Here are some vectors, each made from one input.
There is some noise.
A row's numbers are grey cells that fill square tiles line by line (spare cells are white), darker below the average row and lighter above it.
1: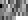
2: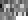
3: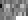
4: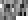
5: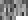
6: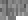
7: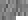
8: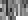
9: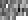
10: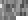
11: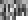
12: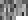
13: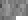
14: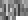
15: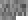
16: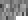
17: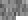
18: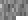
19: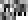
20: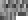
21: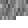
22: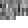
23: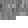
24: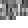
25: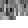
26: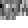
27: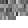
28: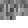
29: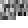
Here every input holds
a point on a 5-point line.
